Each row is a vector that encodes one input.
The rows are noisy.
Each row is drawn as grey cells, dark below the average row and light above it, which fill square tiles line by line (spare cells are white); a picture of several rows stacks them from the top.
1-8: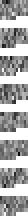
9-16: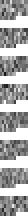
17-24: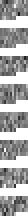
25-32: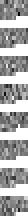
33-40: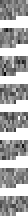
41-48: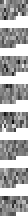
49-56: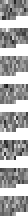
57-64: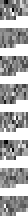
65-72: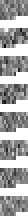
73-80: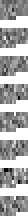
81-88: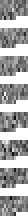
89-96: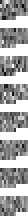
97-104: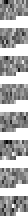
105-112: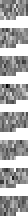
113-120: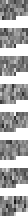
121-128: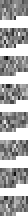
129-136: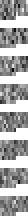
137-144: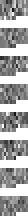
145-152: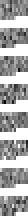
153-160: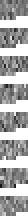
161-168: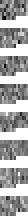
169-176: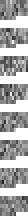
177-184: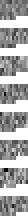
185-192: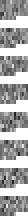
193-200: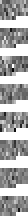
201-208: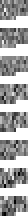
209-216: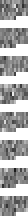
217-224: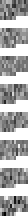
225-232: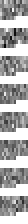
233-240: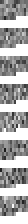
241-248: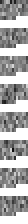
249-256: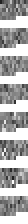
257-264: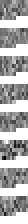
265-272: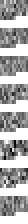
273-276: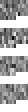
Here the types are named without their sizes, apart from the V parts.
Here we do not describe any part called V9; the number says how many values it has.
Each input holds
a point on a line, together with either a point on a circle, or a value of V9.
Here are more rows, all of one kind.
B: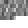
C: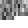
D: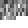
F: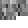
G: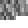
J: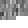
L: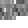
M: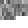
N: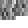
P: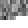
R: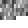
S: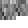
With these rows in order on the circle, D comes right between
C and G.
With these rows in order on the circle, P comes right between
B and R.
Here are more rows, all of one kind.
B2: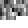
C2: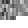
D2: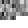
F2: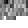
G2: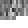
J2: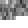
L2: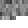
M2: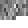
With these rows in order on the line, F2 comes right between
B2 and C2.
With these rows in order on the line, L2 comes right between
B2 and J2.
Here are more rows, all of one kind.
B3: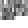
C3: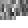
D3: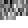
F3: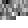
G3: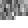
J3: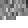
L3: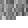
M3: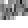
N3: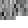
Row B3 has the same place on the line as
G3 and M3.
